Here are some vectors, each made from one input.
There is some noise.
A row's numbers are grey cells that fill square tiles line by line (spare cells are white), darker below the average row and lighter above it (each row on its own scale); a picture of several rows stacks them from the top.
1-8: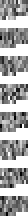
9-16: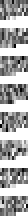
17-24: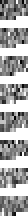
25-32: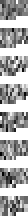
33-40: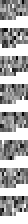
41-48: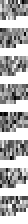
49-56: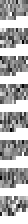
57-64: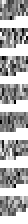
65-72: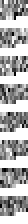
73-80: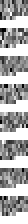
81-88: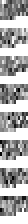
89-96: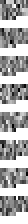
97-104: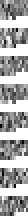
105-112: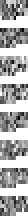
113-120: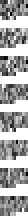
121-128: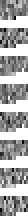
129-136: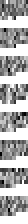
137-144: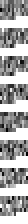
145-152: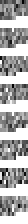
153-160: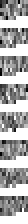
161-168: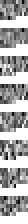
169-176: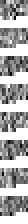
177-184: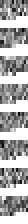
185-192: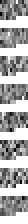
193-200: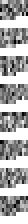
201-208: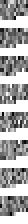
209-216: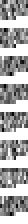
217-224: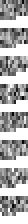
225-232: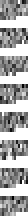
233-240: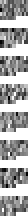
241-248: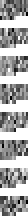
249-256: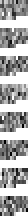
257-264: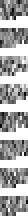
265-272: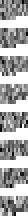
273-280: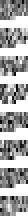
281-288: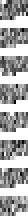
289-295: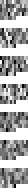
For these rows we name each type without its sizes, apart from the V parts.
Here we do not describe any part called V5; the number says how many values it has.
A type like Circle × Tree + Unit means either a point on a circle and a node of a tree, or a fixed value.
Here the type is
Bool × Bool × Bool × Bool + Line × Line + V5.
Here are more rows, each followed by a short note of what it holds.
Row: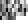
a value of V5
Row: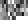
four true/false values
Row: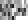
a value of V5
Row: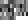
a point on each of two lines
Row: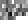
a value of V5
